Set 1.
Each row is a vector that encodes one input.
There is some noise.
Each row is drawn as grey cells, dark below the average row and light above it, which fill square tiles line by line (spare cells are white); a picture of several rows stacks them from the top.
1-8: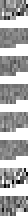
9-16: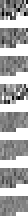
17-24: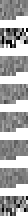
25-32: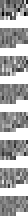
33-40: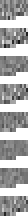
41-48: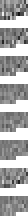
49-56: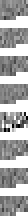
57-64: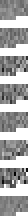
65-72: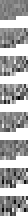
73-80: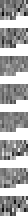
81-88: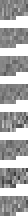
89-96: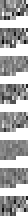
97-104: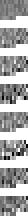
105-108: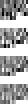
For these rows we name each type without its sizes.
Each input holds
two labels and five true/false values.
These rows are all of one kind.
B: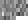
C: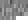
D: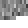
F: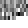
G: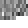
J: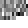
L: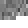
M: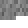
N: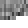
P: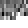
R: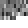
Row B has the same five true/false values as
G, J and R.
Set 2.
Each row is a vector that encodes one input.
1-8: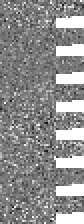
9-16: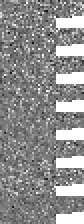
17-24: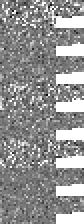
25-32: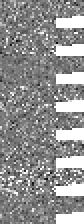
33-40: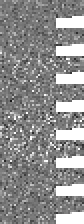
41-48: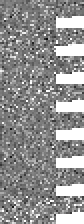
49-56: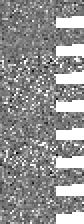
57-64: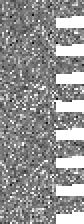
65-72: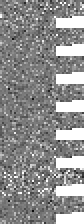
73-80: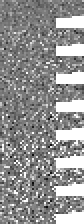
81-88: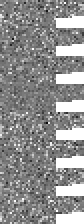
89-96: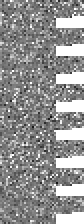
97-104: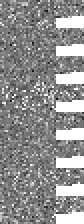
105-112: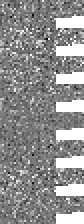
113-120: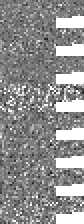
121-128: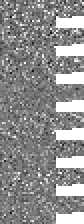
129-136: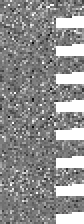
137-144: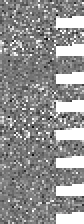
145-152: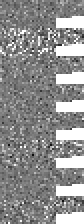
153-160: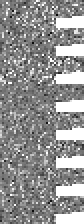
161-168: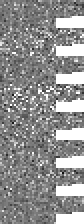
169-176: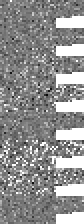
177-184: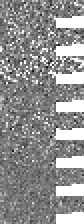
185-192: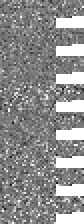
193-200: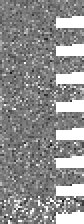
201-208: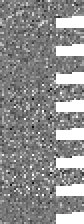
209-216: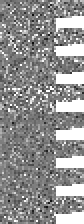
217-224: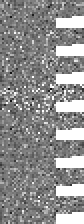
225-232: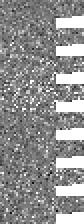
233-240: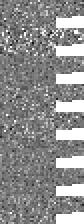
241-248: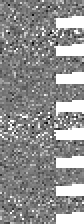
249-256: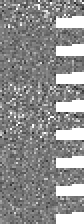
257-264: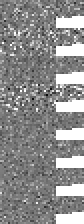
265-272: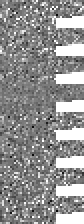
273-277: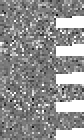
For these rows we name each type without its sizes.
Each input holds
a point on a circle, together with either a label, or a point on a line.
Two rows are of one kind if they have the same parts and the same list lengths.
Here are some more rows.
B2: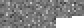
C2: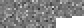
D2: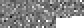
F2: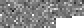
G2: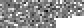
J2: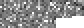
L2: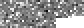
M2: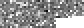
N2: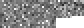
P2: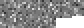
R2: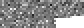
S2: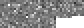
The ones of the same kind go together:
B2, C2, F2, G2, J2, M2, N2, R2
D2, L2, P2, S2

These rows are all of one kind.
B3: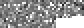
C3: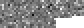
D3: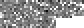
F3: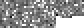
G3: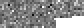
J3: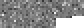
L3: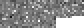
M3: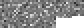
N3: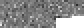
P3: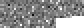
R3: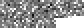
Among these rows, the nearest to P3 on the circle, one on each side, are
C3 and N3.
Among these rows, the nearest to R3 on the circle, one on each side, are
B3 and M3.
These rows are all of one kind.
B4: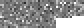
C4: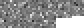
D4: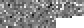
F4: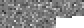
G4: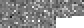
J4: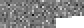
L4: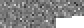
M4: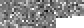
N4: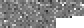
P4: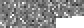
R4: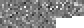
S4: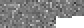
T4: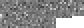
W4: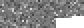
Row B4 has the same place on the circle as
J4, L4, R4 and S4.
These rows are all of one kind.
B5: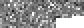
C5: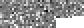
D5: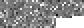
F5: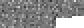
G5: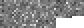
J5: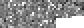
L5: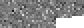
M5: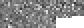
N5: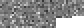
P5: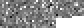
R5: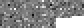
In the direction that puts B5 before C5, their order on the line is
P5, D5, R5, B5, G5, J5, L5, F5, M5, N5, C5.
